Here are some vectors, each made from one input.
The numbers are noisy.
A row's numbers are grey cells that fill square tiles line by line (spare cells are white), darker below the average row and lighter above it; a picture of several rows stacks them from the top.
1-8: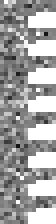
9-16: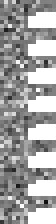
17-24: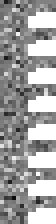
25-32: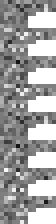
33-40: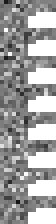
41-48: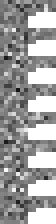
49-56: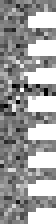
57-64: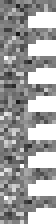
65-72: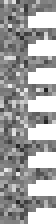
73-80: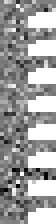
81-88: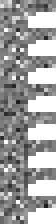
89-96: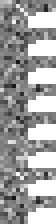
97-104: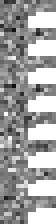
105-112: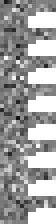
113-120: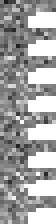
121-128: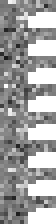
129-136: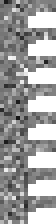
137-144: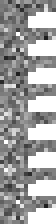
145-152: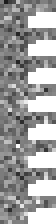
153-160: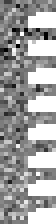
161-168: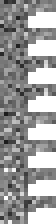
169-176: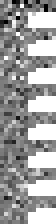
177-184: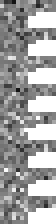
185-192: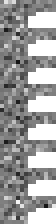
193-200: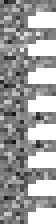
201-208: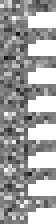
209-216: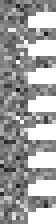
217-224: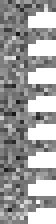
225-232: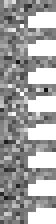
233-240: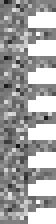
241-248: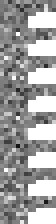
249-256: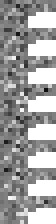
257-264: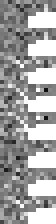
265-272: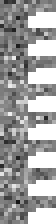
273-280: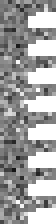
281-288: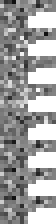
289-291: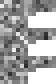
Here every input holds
a list of up to two points on an 8-point line.
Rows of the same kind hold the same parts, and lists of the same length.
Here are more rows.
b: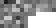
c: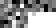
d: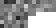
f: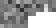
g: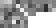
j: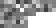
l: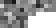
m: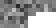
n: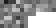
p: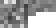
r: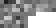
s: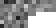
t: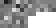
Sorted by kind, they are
b, d, f, l, m, n, r, s, t
c
g, j, p

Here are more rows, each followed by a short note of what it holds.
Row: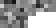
a list of one item
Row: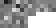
a list of one item
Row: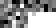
the empty list
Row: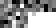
the empty list
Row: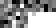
the empty list
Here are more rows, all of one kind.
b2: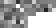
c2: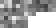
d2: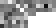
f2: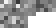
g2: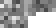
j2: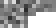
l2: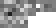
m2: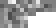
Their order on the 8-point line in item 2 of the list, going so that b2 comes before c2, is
j2, b2, m2, f2, l2, g2, c2, d2.
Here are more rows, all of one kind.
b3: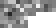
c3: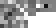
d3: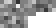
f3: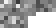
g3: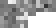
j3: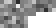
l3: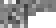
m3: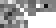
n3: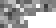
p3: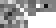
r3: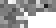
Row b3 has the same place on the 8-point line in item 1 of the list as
c3, m3, n3 and p3.
